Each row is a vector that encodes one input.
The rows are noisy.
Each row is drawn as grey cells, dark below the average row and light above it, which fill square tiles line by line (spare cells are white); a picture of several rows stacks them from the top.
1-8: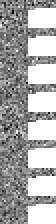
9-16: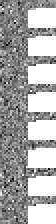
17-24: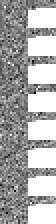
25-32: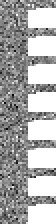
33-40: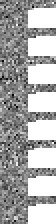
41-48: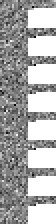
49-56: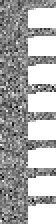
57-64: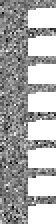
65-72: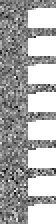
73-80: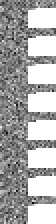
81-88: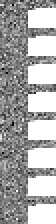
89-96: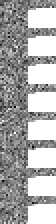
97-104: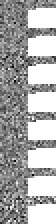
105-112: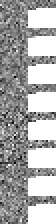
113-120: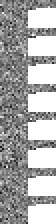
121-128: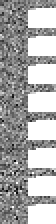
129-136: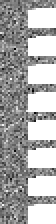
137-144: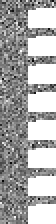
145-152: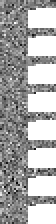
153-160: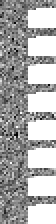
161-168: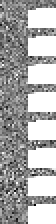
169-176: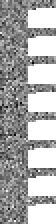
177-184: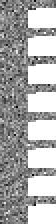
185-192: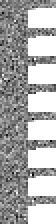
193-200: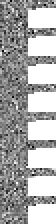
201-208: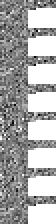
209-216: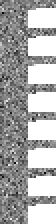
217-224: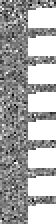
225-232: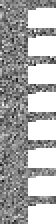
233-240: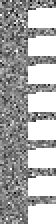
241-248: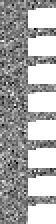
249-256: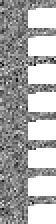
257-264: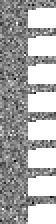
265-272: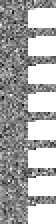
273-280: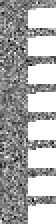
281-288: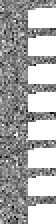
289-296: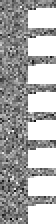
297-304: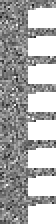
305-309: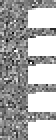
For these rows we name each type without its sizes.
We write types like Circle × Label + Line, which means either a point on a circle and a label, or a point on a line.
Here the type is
Circle × List(Line).
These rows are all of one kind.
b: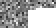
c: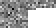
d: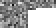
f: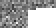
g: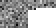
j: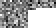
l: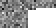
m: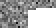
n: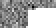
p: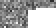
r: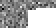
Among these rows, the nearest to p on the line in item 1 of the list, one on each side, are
j and n.
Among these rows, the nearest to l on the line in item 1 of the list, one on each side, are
b and g.
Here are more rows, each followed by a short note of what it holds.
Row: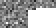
a point on a circle, together with a list of two items
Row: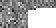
a point on a circle, together with a list of one item
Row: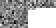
a point on a circle, together with the empty list
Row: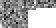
a point on a circle, together with the empty list
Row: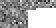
a point on a circle, together with a list of three items
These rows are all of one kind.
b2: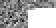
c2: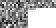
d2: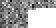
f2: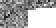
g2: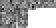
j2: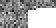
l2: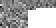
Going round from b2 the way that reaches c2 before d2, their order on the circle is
b2, c2, f2, l2, j2, g2, d2.
